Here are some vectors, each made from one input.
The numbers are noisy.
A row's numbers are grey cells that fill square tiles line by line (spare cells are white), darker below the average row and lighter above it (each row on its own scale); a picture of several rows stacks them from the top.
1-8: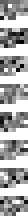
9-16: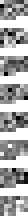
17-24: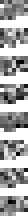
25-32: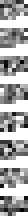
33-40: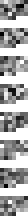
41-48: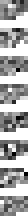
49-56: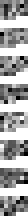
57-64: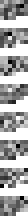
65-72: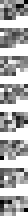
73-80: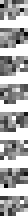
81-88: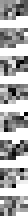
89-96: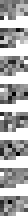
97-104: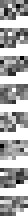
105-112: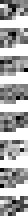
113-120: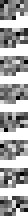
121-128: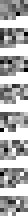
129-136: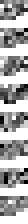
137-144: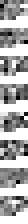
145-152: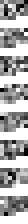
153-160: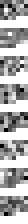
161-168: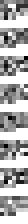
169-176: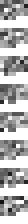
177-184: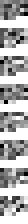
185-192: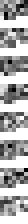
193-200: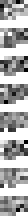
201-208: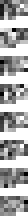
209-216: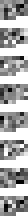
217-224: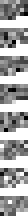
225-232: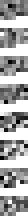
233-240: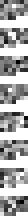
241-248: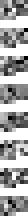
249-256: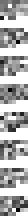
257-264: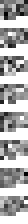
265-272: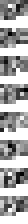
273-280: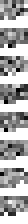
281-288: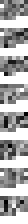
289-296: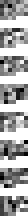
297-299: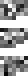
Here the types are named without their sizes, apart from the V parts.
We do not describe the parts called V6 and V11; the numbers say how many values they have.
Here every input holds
a value of V6, together with either a point on a circle and a true/false value, or a value of V11.
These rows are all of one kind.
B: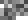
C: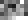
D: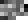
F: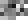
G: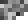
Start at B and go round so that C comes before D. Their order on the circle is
B, F, G, C, D.
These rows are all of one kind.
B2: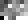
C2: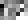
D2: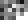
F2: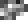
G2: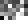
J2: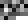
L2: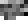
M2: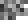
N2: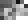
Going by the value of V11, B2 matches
C2 and M2.
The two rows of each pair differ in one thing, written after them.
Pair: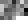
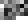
the place on the circle
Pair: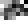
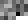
the true/false value
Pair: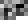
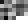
the place on the circle
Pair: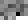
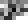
the true/false value
